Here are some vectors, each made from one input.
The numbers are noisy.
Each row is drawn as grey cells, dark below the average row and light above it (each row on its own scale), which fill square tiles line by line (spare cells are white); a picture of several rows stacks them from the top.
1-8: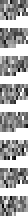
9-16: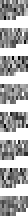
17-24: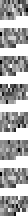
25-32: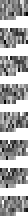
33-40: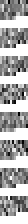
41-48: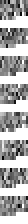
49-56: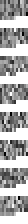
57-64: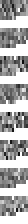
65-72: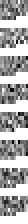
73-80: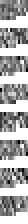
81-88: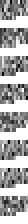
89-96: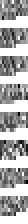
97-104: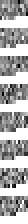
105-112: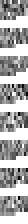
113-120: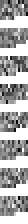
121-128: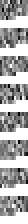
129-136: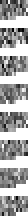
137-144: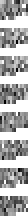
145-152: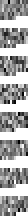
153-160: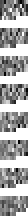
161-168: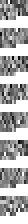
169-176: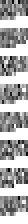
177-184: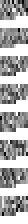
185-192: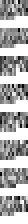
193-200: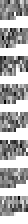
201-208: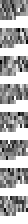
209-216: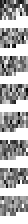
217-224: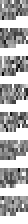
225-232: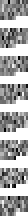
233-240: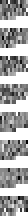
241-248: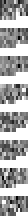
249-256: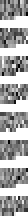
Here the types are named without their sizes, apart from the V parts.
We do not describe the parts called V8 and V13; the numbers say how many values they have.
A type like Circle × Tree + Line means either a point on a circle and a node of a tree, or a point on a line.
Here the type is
Bool × Circle + Unit + V8 × V13.
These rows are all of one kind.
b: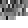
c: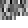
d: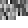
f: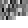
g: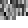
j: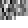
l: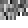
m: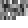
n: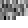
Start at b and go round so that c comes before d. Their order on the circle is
b, f, j, c, l, d, g, n, m.
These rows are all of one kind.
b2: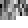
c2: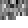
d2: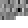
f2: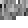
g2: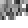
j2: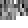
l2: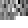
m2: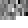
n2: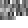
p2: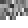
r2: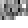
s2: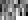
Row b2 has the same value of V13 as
j2 and s2.
